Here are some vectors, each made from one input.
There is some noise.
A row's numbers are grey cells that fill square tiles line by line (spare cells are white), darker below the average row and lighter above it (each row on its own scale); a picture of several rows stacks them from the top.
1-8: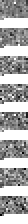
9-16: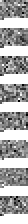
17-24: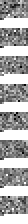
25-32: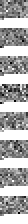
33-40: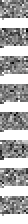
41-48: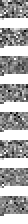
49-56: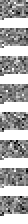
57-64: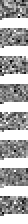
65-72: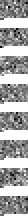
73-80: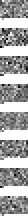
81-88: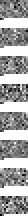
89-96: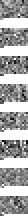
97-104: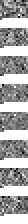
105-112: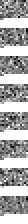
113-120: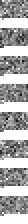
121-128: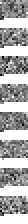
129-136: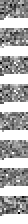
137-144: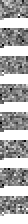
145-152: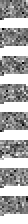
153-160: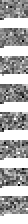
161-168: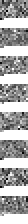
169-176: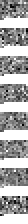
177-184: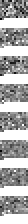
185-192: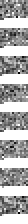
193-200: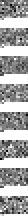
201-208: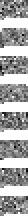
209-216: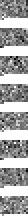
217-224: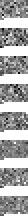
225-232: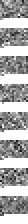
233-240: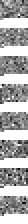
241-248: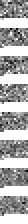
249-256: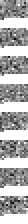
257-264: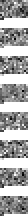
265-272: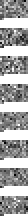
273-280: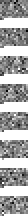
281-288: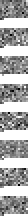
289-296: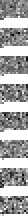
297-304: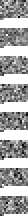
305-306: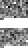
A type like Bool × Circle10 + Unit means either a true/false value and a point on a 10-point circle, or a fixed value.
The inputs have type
Bool × Bool × Bool + (Line8 + Line9) × List2(Line5).
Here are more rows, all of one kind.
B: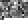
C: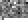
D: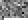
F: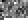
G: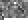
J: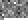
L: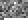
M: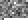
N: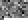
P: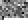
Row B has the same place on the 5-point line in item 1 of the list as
C, D, N and P.
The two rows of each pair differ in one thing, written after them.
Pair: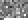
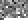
the place on the 5-point line in item 2 of the list
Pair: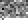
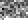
the place on the 5-point line in item 2 of the list
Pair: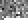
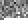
the place on the 5-point line in item 2 of the list
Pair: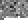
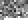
the place on the 5-point line in item 1 of the list
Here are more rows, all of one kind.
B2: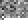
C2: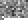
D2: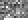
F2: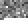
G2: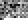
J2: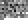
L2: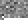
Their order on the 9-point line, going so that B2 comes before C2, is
D2, F2, G2, J2, B2, L2, C2.
